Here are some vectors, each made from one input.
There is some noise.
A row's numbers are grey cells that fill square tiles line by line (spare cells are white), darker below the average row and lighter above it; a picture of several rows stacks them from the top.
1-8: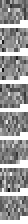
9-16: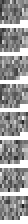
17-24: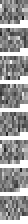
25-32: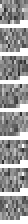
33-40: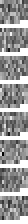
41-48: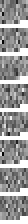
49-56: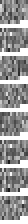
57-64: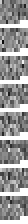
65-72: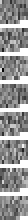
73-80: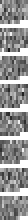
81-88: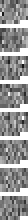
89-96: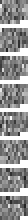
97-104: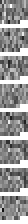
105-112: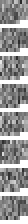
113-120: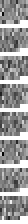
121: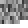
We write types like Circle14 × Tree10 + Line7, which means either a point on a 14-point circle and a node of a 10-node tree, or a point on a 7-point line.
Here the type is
Label10.
